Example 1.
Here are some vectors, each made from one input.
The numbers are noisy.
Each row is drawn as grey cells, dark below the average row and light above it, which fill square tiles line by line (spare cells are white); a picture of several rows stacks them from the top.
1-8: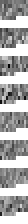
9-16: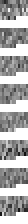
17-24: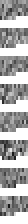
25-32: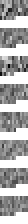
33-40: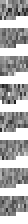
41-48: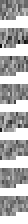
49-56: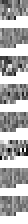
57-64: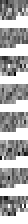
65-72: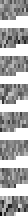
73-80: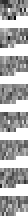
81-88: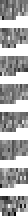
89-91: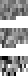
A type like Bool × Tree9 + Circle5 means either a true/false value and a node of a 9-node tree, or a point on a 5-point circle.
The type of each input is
Bool × Bool × Bool × Bool.
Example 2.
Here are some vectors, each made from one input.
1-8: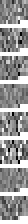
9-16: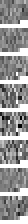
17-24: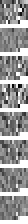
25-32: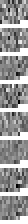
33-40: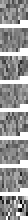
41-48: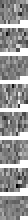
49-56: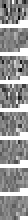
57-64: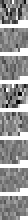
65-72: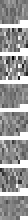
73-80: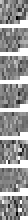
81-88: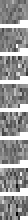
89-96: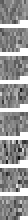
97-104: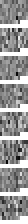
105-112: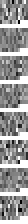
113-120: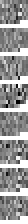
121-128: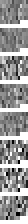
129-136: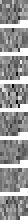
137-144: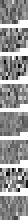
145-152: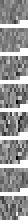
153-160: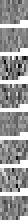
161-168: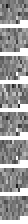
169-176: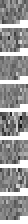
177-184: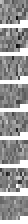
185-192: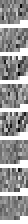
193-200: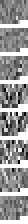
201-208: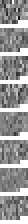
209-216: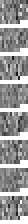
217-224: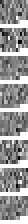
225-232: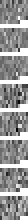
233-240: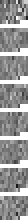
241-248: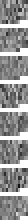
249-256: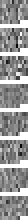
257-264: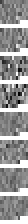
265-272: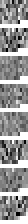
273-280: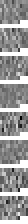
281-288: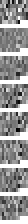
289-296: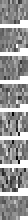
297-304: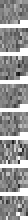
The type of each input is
Tree10.
